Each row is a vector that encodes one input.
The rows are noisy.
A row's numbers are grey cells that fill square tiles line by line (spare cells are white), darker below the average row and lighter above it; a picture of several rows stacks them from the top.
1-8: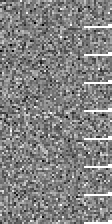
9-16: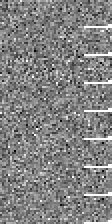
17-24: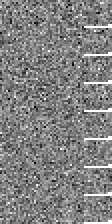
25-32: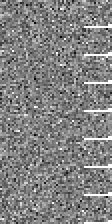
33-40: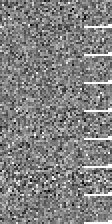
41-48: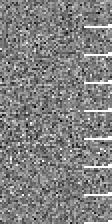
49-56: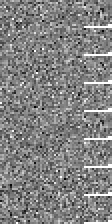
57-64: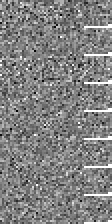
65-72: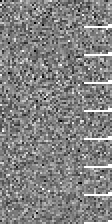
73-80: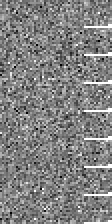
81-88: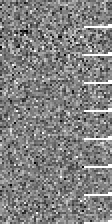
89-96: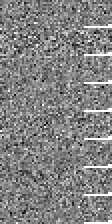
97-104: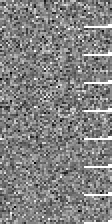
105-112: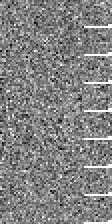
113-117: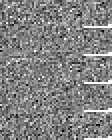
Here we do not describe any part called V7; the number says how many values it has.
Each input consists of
a true/false value and a value of V7, together with either a fixed value, or a node of an 8-node tree.
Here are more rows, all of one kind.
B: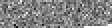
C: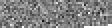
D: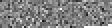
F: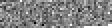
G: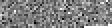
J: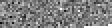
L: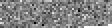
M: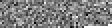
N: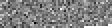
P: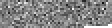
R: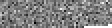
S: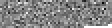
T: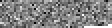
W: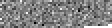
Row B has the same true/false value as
C, P and S.
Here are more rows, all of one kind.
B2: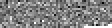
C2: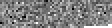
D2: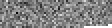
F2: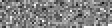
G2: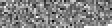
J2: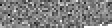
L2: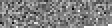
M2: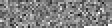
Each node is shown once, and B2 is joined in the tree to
F2.
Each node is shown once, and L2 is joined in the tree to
C2, D2, F2 and M2.
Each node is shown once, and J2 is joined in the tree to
M2.
